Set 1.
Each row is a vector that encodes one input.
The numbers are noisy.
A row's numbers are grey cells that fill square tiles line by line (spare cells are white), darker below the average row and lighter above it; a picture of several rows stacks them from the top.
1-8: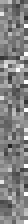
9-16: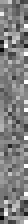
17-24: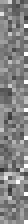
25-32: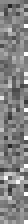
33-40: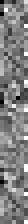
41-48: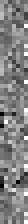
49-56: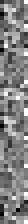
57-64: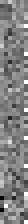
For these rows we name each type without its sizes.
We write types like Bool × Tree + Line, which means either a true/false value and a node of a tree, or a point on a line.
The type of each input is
Bool × Bool × Bool + Circle.
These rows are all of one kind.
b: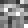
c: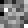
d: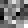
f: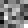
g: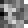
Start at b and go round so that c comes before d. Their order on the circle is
b, c, g, d, f.
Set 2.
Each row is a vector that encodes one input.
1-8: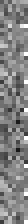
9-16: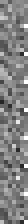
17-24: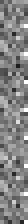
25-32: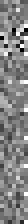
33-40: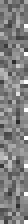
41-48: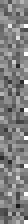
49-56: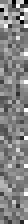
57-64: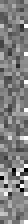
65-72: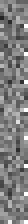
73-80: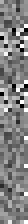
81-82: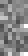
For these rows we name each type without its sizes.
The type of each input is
Bool × Circle + Unit.
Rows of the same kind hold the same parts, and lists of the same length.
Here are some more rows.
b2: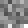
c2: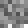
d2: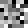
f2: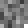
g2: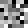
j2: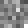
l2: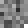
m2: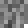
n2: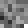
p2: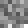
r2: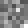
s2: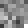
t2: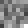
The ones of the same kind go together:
b2, c2, f2, j2, l2, m2, n2, p2, r2, s2, t2
d2, g2

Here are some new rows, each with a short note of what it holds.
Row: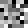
a fixed value
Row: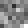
a point on a circle and a true/false value
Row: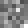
a point on a circle and a true/false value
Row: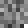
a point on a circle and a true/false value
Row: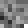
a point on a circle and a true/false value
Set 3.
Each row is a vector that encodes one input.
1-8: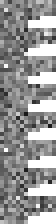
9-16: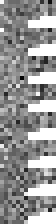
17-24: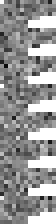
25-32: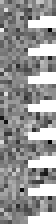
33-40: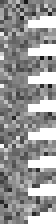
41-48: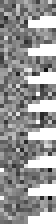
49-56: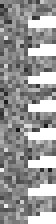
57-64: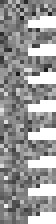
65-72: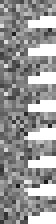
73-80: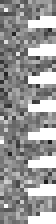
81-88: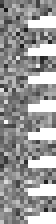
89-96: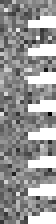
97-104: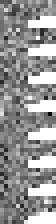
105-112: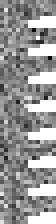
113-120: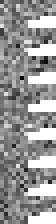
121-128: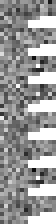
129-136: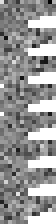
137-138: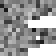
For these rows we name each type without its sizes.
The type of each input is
Circle + Line.
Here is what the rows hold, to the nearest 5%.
About 80% of them hold a point on a circle. The rest hold a point on a line.
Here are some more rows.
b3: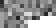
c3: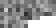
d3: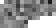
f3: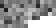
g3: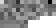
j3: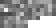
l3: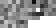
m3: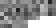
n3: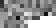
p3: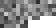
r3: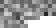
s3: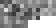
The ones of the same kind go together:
b3, c3, d3, f3, g3, j3, m3, n3, p3, r3, s3
l3

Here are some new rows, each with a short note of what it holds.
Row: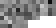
a point on a circle
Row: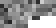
a point on a circle
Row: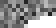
a point on a line
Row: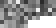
a point on a line
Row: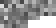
a point on a circle
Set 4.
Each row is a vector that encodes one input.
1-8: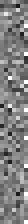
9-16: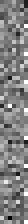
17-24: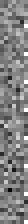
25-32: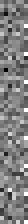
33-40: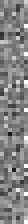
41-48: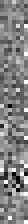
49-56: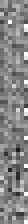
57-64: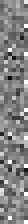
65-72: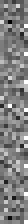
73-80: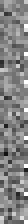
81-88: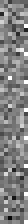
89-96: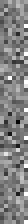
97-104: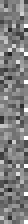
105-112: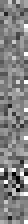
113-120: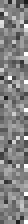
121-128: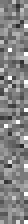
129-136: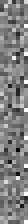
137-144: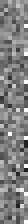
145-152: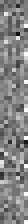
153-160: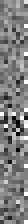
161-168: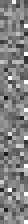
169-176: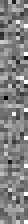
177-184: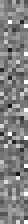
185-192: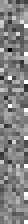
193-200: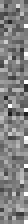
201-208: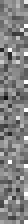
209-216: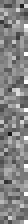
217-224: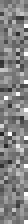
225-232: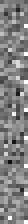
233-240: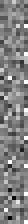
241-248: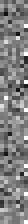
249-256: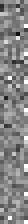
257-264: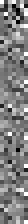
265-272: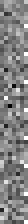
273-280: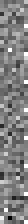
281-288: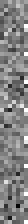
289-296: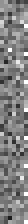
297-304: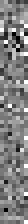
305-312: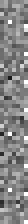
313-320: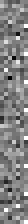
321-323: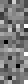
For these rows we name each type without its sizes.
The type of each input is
Label × Label + Unit.
